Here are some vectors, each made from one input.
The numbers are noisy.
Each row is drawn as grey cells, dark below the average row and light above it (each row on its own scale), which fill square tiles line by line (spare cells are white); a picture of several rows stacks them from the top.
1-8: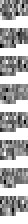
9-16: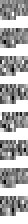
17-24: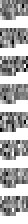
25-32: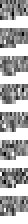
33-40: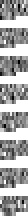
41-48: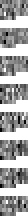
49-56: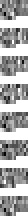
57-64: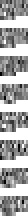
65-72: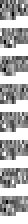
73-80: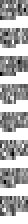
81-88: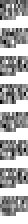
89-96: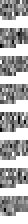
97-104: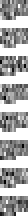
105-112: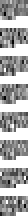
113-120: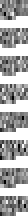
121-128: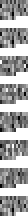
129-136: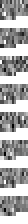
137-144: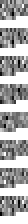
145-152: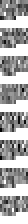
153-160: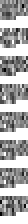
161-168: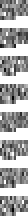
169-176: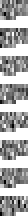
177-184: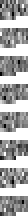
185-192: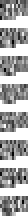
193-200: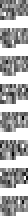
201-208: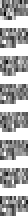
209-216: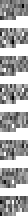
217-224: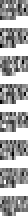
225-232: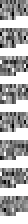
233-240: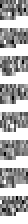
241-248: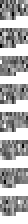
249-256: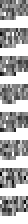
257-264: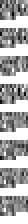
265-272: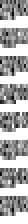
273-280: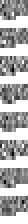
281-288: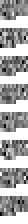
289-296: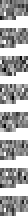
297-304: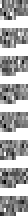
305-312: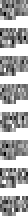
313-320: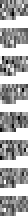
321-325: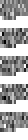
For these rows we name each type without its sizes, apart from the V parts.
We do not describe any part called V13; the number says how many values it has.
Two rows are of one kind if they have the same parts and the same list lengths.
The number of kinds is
3.
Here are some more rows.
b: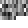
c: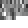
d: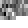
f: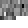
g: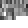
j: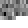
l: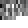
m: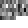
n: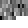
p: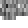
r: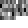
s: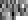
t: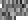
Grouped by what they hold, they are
b, d, j, p, t
c, f, g, m, n, r, s
l

